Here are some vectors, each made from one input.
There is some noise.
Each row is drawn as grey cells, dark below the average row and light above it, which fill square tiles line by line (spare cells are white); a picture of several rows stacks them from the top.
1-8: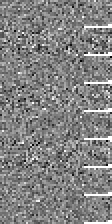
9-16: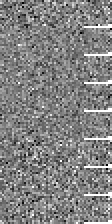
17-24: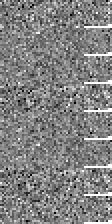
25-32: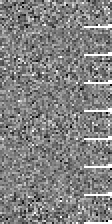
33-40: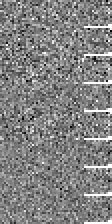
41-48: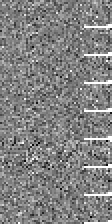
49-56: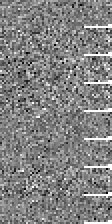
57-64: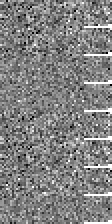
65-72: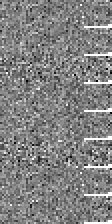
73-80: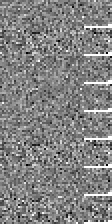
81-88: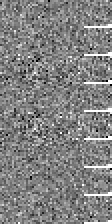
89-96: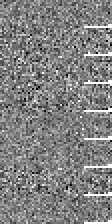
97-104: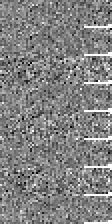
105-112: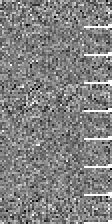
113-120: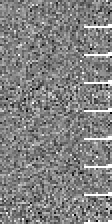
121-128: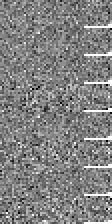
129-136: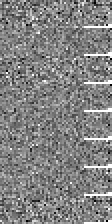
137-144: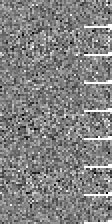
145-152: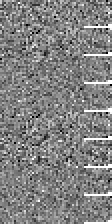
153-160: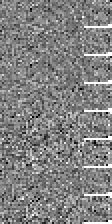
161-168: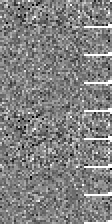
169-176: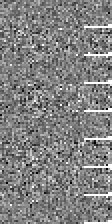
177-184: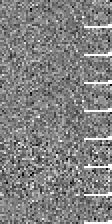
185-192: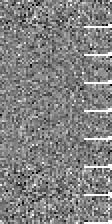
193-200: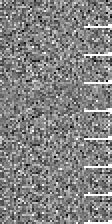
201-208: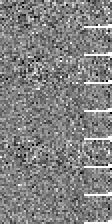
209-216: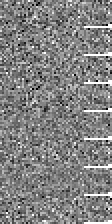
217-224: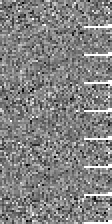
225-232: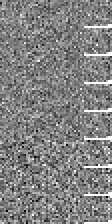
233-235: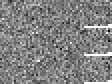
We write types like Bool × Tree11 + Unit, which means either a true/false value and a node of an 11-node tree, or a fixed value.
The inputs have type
Bool × (Tree16 + Unit) + Tree19.
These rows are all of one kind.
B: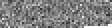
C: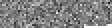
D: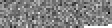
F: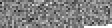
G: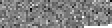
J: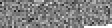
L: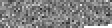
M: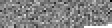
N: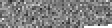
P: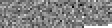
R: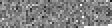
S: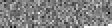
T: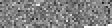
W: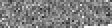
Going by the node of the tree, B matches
L, N and W.
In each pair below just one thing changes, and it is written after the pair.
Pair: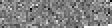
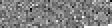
the true/false value
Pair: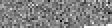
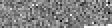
the true/false value
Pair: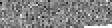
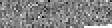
the true/false value
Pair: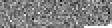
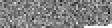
the true/false value
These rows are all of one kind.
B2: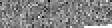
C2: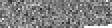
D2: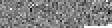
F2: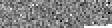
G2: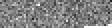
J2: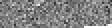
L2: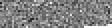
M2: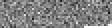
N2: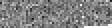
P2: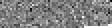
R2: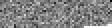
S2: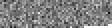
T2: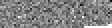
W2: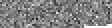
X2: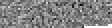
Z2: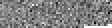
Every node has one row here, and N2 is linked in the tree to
B2, C2 and P2.
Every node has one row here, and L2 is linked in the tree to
J2.
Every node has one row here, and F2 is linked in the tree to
D2.
